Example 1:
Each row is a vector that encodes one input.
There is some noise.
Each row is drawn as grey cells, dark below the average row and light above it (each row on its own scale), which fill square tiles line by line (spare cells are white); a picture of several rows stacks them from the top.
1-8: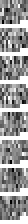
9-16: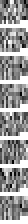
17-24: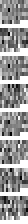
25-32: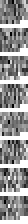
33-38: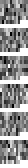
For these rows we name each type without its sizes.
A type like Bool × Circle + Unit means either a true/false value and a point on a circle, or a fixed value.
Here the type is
Label.
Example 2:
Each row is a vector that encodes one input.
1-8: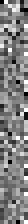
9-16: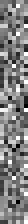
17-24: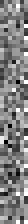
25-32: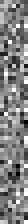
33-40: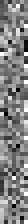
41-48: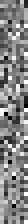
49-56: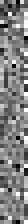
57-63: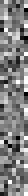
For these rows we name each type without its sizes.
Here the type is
Bool × Bool × Bool × Bool.
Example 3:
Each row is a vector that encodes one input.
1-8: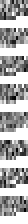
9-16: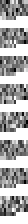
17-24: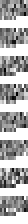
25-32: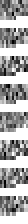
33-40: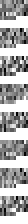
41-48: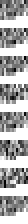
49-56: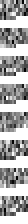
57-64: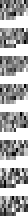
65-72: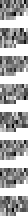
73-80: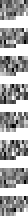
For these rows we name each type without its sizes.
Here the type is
Line.
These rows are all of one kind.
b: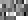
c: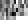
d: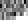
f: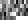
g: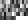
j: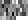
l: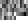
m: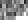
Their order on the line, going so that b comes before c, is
g, f, b, l, j, c, d, m.
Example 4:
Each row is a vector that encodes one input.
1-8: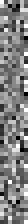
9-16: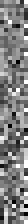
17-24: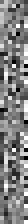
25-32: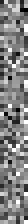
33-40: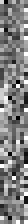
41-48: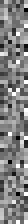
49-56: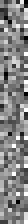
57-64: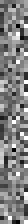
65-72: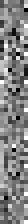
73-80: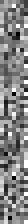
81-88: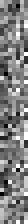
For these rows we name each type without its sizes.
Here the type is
Bool × Bool × Bool × Bool.
